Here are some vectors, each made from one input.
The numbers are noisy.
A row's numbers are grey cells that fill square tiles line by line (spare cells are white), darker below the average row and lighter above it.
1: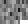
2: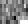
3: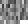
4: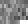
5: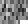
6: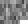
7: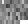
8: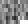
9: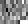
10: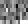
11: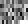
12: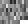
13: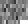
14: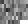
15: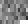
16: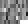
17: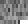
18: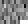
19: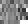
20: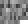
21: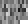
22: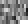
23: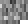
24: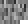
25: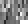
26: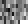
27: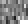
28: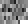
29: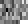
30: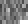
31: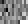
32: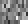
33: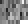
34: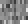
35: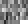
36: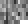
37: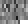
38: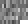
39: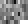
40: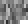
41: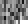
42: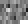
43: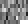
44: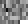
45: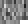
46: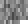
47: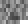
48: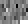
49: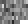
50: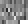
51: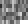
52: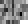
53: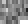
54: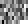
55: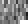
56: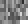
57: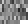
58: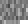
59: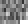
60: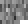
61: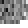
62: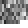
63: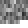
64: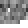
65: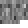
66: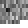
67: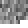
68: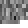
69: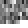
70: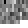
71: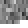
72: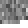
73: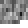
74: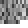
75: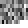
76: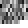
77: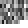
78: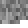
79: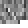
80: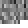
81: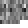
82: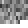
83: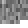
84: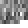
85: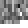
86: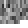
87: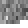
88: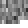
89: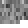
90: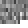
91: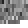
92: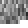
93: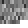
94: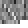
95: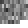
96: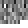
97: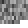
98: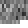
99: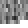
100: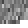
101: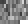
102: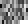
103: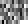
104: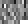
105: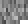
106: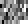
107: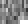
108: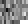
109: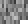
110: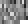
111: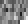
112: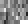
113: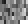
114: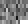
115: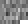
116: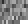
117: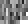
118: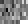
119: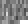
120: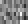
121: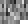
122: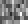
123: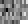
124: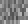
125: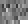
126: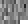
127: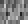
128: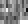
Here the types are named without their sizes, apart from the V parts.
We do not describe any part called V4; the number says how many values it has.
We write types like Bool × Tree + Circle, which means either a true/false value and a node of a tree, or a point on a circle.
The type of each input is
List(Bool × V4 + Line).
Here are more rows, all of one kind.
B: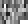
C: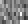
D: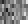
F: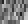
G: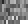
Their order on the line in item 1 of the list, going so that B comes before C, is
D, G, F, B, C.
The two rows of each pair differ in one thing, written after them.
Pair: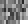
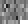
the true/false value in item 1 of the list
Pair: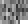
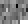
the value of V4 in item 1 of the list
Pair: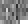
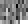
the place on the line in item 2 of the list
